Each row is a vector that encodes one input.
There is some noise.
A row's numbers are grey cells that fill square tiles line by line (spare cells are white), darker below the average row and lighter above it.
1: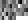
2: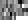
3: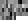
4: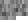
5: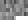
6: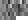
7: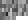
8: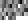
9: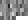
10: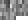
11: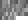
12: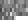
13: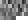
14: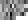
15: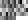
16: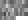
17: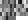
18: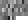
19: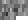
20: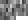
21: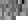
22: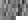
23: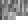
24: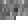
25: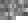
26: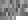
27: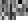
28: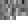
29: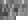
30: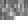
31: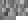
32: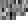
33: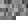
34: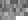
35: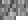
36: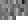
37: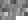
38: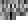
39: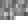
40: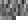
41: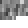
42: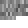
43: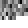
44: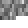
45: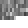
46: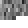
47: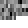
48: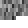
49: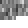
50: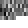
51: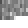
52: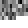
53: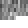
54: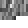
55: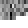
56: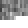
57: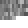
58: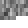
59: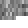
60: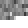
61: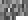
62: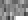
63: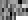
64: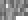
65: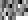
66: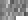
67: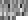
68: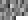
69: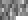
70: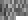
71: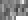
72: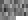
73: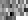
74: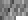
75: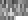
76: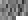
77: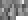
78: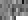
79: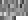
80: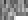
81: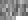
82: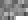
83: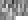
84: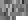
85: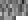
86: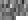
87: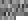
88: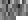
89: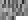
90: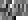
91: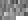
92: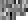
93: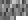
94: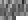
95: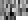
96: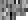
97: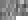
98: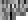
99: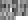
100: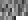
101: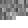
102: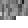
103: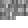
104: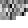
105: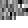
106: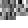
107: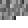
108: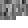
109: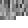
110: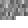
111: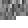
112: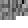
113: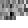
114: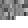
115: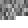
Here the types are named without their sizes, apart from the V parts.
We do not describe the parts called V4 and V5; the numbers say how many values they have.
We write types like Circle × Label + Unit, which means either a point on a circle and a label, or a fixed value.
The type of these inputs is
Label + (Line + V4) × V5.
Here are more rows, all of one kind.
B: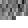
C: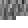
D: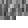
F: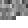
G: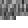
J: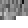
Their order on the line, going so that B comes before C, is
F, J, B, C, G, D.
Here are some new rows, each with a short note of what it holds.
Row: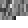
a point on a line and a value of V5
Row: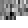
a label
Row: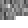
a value of V4 and a value of V5
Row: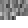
a point on a line and a value of V5
